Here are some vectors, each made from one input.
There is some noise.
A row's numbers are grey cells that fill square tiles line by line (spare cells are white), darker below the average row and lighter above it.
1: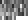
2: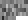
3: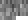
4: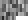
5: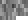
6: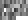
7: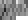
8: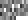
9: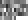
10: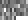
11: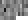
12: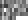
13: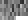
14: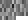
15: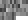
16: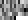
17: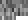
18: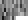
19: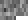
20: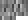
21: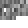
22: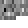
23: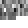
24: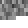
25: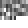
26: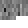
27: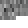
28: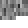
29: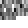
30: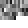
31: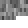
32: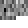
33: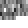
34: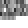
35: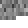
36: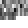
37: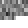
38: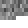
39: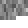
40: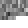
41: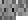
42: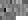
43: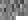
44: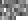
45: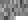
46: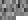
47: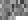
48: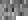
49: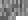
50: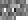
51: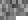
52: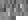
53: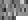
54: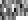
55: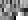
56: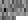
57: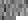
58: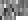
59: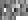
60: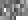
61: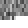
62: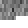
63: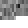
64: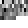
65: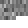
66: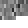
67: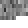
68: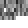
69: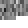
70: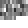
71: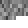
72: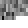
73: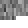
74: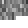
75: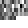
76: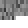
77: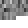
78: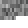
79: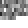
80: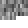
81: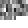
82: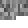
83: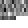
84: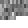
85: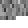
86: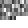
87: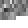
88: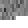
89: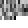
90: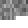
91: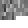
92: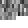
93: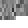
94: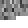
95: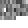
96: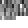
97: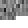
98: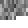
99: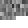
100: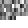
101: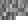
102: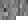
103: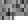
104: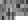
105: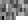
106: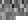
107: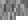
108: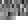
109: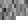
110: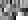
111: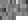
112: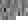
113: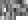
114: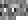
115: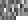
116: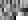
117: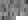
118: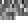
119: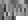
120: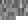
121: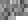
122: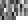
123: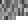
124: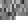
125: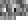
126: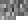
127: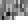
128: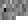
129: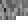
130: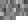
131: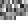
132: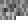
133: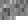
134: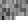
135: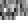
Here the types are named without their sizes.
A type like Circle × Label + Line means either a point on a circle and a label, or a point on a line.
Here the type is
List(Line × (Line × Line + Unit)).
